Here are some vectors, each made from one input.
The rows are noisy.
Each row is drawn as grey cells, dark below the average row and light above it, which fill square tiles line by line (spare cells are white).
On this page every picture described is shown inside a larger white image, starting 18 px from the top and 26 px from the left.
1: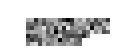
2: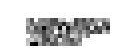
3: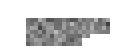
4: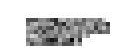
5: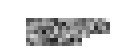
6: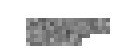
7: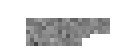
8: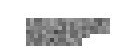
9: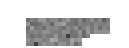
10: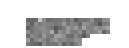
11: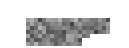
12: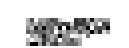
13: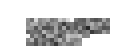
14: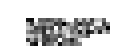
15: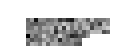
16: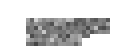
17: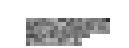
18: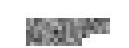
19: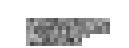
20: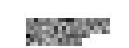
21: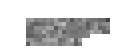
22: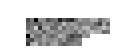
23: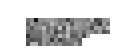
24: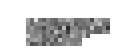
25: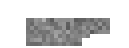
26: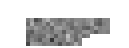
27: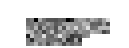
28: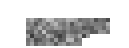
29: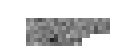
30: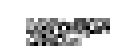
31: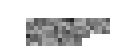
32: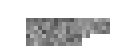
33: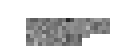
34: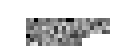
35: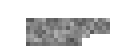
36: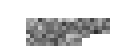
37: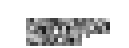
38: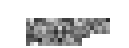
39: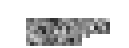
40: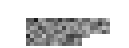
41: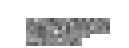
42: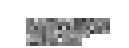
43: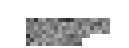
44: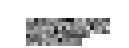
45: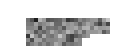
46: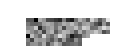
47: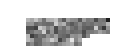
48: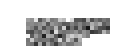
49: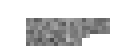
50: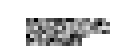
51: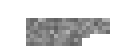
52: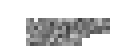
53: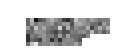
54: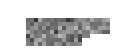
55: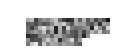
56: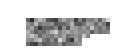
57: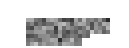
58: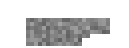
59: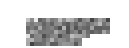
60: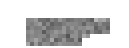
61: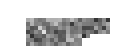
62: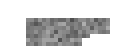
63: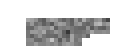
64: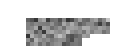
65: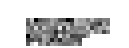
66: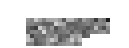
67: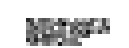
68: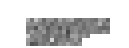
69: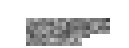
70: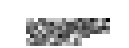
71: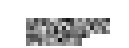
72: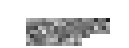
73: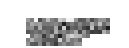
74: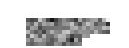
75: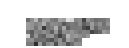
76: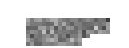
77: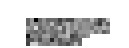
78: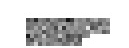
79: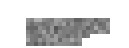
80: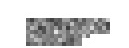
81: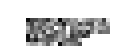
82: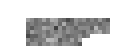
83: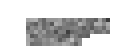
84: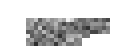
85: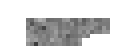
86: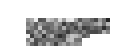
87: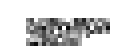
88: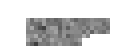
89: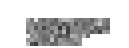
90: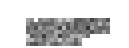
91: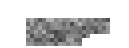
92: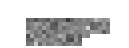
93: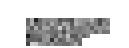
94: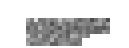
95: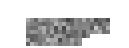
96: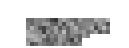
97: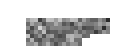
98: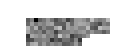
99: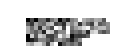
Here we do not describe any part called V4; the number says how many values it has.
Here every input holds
a list of up to two items, each a true/false value and a value of V4.
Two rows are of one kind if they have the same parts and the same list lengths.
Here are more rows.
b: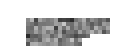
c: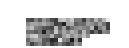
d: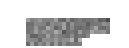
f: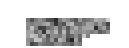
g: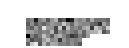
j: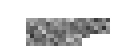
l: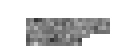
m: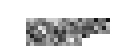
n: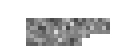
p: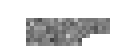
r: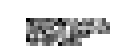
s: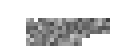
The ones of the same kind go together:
b, d, f, g, n, s
c, j, l, m, p
r

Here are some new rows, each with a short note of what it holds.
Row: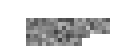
a list of two items
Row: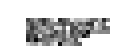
the empty list
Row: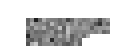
a list of one item
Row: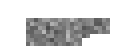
a list of one item
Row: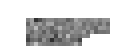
a list of one item
